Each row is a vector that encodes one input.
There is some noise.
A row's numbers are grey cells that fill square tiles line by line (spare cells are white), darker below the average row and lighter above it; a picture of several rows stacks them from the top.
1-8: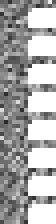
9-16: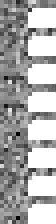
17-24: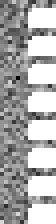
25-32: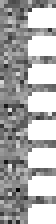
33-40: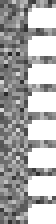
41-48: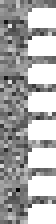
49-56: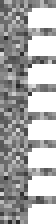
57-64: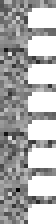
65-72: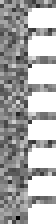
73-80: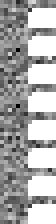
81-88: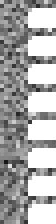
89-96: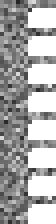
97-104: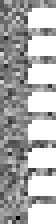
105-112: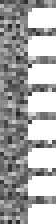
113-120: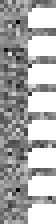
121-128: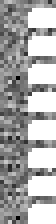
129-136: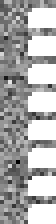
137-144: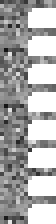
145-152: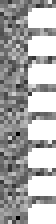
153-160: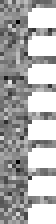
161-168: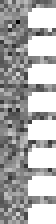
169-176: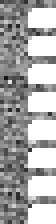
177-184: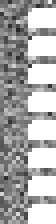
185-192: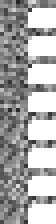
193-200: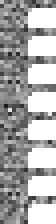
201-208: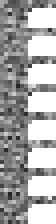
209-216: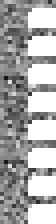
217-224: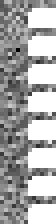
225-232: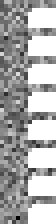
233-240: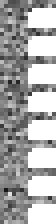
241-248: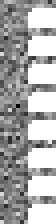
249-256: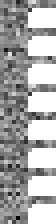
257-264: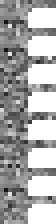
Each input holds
a point on an 11-point circle.
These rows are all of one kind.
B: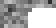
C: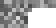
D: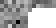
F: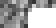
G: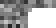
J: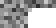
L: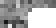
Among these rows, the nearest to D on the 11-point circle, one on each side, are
C and L.
